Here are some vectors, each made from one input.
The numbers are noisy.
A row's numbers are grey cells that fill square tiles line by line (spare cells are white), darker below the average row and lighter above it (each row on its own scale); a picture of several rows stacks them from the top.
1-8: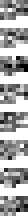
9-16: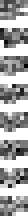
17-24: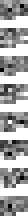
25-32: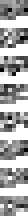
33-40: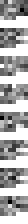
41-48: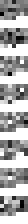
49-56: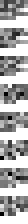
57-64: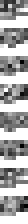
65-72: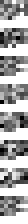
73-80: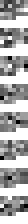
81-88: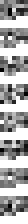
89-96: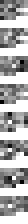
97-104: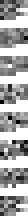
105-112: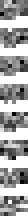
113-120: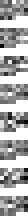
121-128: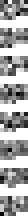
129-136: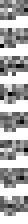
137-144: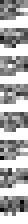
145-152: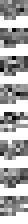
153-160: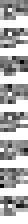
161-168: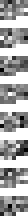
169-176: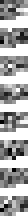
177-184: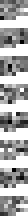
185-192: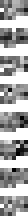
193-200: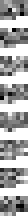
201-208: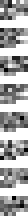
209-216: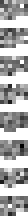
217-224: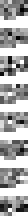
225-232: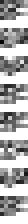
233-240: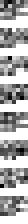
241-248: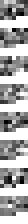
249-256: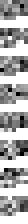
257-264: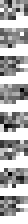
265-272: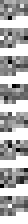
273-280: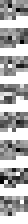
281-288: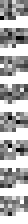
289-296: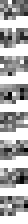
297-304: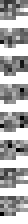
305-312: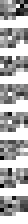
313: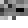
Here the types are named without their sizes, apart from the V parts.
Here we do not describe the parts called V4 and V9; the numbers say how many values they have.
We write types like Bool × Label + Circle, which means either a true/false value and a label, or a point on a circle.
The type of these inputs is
Bool × V4 + (Tree + Unit) × V9.
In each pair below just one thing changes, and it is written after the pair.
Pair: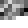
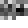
the value of V9
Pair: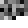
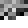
the node of the tree
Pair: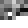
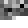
the node of the tree
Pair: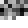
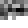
the node of the tree
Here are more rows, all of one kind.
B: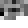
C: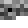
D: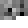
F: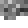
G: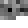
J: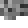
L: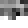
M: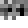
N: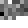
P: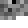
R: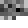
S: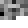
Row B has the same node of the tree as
C, N, P and S.
